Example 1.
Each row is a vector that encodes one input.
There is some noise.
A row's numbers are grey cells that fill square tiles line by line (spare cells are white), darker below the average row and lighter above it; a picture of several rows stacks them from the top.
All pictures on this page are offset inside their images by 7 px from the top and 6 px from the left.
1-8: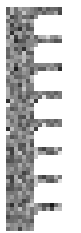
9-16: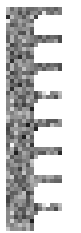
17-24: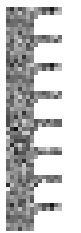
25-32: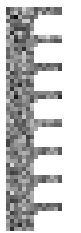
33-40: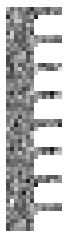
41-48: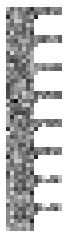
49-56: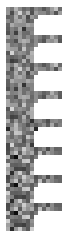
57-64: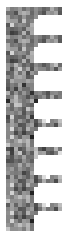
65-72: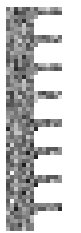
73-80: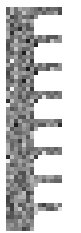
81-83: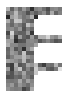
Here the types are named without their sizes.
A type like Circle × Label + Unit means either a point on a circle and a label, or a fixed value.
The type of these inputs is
Tree.
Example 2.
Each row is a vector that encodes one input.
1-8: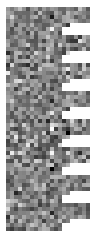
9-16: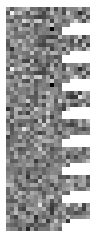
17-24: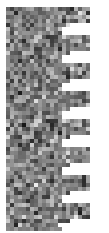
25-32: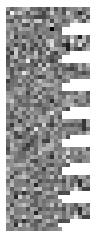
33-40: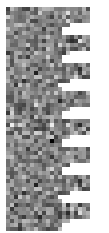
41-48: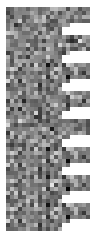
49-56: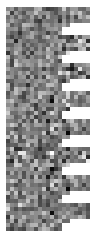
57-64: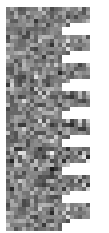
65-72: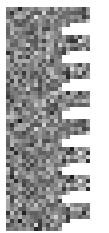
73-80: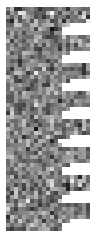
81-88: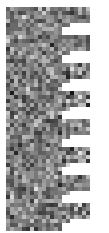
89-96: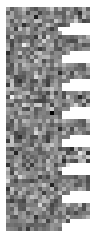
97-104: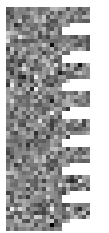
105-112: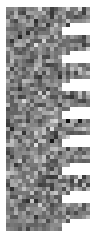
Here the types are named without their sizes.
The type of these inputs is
Tree.
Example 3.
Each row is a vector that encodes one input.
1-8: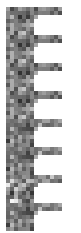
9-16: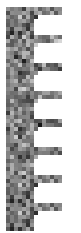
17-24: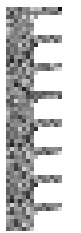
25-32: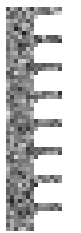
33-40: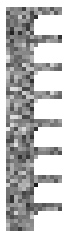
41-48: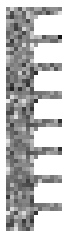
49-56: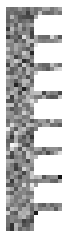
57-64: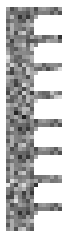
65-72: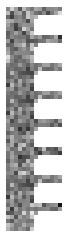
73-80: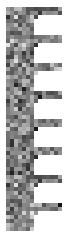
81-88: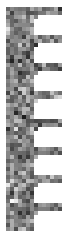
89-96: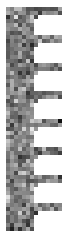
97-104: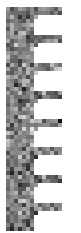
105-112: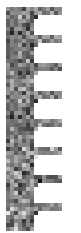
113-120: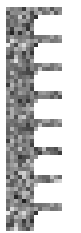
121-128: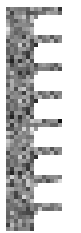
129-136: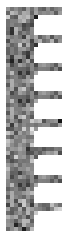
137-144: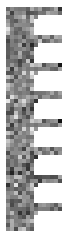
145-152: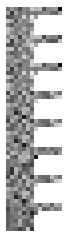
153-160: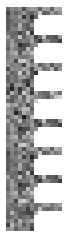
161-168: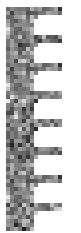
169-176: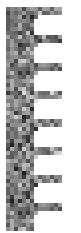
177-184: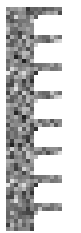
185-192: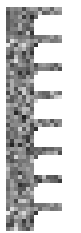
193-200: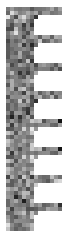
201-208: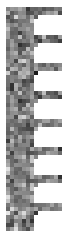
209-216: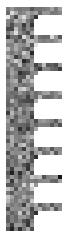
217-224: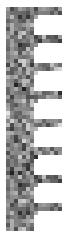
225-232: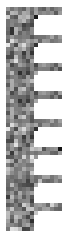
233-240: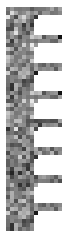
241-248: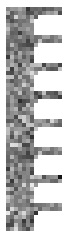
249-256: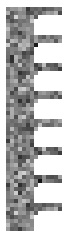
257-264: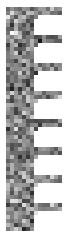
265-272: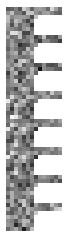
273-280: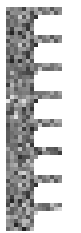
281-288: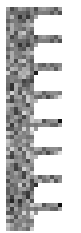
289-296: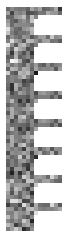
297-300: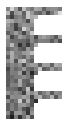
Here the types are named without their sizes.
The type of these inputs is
Circle.
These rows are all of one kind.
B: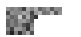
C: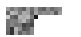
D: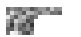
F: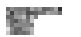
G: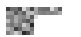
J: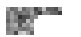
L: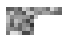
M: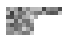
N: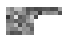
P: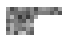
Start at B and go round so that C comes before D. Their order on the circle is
B, C, D, L, G, M, F, N, J, P.
